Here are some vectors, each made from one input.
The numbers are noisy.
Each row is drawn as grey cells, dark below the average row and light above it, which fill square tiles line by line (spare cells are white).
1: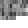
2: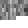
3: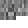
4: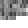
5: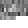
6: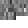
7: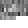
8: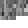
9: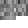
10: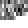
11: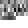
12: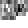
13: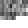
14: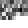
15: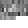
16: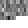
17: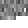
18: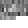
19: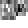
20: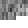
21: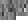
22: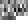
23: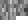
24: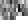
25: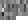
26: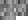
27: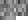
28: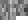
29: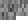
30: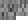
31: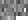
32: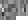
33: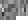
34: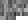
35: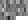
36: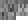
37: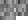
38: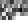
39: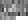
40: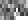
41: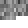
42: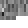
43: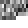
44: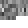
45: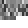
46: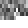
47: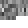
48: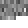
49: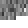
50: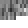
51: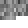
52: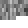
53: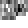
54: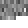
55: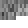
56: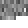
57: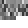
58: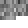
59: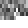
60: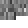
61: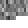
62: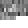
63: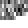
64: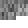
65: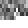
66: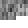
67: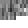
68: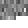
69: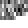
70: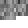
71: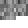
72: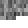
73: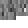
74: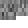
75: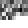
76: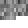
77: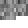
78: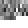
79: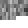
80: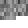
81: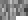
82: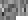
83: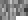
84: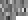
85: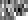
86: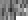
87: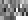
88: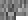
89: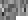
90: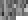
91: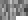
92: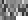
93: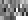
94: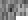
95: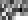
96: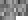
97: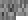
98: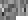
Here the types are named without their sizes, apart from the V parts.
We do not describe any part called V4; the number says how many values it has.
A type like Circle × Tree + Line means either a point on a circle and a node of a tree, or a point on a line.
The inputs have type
Bool × V4 + List(Line).
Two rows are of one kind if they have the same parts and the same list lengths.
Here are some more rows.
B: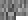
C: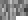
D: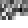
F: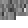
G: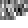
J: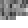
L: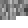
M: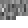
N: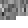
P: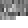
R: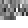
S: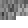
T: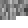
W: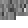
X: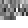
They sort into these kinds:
B, F, J, M, N, S, W
C, L, P, T
D
G, R, X

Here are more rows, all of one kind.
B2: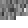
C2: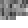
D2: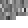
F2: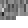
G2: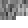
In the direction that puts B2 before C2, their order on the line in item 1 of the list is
D2, F2, G2, B2, C2.
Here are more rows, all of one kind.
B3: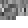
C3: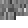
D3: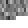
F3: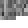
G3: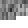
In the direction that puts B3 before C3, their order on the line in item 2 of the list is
B3, G3, D3, F3, C3.
